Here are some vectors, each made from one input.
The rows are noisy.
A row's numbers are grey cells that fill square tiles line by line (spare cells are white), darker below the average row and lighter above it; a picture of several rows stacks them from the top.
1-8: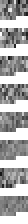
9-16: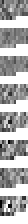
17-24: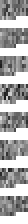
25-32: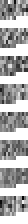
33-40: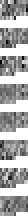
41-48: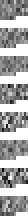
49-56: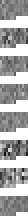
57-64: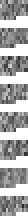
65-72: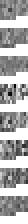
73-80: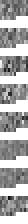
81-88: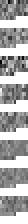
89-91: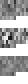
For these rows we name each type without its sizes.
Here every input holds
either a fixed value, or a label and a true/false value.
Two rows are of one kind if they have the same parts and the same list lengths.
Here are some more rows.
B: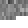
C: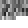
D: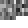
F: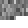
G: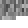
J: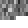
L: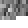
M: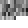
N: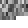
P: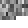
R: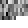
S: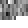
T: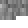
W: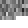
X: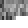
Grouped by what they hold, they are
B, C, D, F, G, J, L, M, N, P, T, W
R, S, X

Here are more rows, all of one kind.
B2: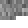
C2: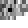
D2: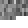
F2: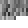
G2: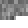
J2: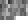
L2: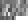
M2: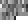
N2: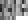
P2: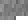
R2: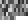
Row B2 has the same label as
G2 and L2.
